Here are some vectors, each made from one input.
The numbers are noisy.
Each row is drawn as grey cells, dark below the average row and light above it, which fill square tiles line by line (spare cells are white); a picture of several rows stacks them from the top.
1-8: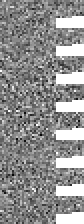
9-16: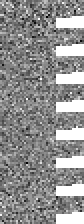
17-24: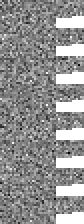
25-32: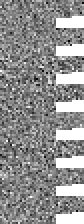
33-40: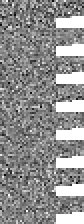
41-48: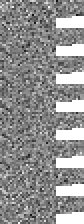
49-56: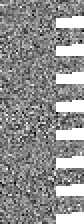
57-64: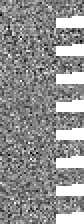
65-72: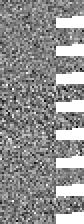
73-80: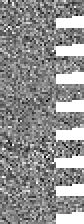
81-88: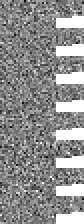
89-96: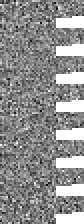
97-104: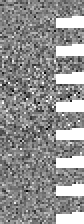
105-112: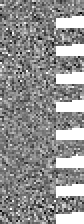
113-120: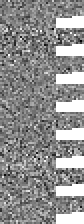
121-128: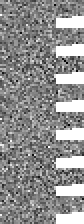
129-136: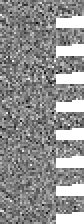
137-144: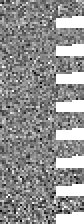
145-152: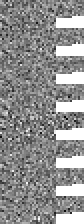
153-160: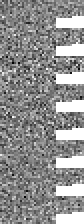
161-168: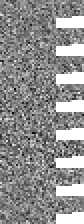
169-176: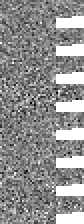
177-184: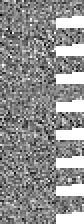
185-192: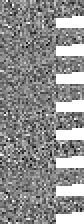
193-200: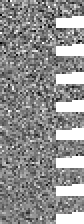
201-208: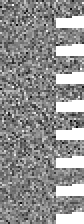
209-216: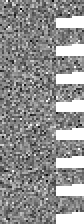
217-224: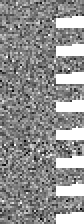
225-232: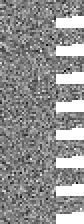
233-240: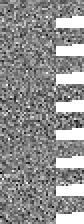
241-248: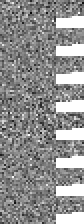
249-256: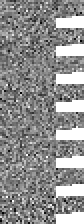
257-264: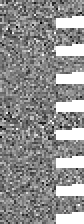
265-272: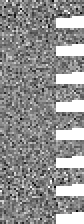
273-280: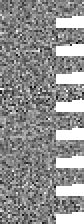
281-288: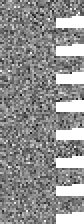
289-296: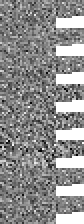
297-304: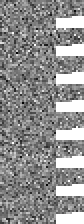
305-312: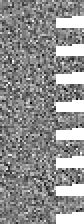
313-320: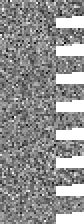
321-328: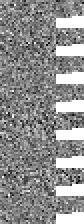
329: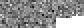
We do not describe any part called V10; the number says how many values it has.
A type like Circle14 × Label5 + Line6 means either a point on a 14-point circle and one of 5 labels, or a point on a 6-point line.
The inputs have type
List2(Label5 × V10) × (Tree12 + Unit).
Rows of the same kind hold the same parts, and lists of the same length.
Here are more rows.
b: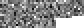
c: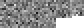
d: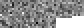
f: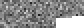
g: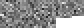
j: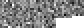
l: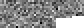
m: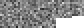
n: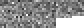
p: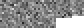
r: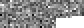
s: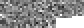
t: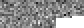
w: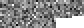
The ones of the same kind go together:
b, w
c, n, p, t
d, s
f, l, r
g, m
j

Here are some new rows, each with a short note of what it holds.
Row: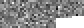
a node of a 12-node tree, together with a list of one item
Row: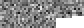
a node of a 12-node tree, together with a list of two items
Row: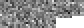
a list of two items
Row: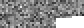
a node of a 12-node tree, together with a list of one item
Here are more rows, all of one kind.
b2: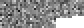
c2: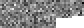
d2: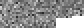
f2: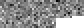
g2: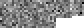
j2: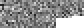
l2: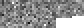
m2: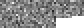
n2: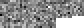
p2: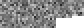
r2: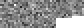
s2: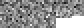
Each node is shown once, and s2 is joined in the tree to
b2 and p2.
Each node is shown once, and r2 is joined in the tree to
c2, f2, j2 and p2.
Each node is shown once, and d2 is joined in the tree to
j2, l2 and n2.
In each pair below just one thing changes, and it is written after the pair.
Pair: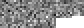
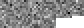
the node of the tree
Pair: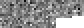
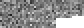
the value of V10 in item 1 of the list
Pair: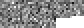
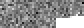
the node of the tree
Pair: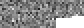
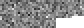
the label in item 1 of the list
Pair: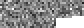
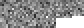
the value of V10 in item 2 of the list
